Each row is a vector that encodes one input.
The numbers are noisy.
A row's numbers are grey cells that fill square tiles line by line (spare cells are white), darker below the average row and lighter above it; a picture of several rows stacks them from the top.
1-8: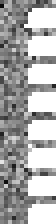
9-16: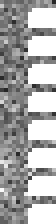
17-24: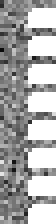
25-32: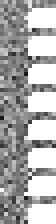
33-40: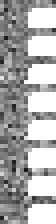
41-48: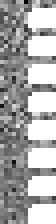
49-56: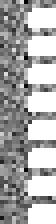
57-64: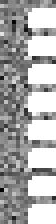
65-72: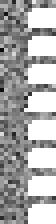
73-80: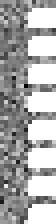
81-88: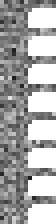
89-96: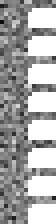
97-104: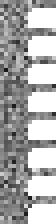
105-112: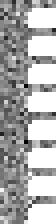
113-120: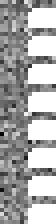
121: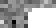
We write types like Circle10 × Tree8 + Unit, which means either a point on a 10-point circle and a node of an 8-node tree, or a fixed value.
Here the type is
Line5 + Line8 × (Tree9 + Unit).
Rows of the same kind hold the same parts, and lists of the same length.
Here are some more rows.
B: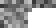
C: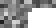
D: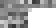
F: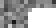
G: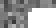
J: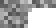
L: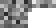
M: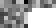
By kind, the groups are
B, C, D, J
F, G
L, M

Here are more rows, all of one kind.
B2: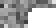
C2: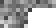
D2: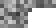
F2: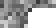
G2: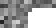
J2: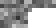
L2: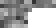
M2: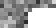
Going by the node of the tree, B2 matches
J2 and L2.
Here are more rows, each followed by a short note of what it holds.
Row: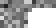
a point on an 8-point line and a node of a 9-node tree
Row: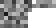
a point on a 5-point line
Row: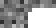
a point on an 8-point line
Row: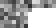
a point on a 5-point line
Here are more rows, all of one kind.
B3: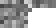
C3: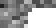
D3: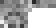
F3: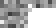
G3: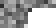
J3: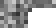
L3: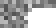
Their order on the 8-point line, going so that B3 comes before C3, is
B3, C3, L3, F3, D3, J3, G3.
